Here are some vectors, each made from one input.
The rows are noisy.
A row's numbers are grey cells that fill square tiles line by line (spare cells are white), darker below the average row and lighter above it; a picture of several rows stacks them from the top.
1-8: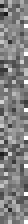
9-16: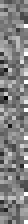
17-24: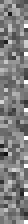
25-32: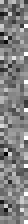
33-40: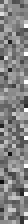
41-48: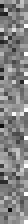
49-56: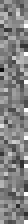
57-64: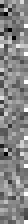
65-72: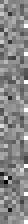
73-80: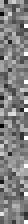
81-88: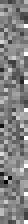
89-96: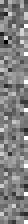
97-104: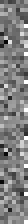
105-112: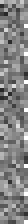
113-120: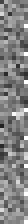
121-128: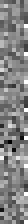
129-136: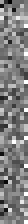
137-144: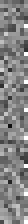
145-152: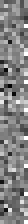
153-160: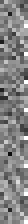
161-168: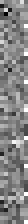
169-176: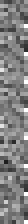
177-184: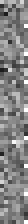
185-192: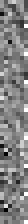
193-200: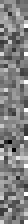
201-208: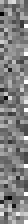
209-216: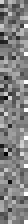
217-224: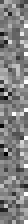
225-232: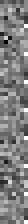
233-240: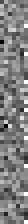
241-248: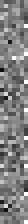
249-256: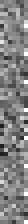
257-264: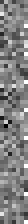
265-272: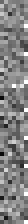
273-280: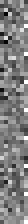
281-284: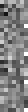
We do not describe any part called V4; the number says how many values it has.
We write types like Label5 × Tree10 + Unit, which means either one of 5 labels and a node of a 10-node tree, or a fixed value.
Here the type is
(Line5 + V4) × Line6 + List2(Line3 × Line3).
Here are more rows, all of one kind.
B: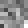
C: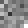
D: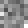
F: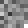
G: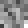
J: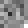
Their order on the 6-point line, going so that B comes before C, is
G, B, J, D, C, F.
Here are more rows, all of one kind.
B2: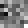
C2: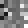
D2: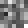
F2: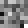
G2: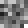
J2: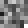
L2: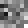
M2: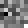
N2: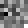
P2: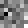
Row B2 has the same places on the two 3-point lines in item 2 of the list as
G2 and L2.
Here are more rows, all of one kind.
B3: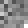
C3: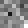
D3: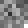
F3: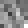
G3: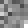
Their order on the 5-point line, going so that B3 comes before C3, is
G3, B3, F3, C3, D3.
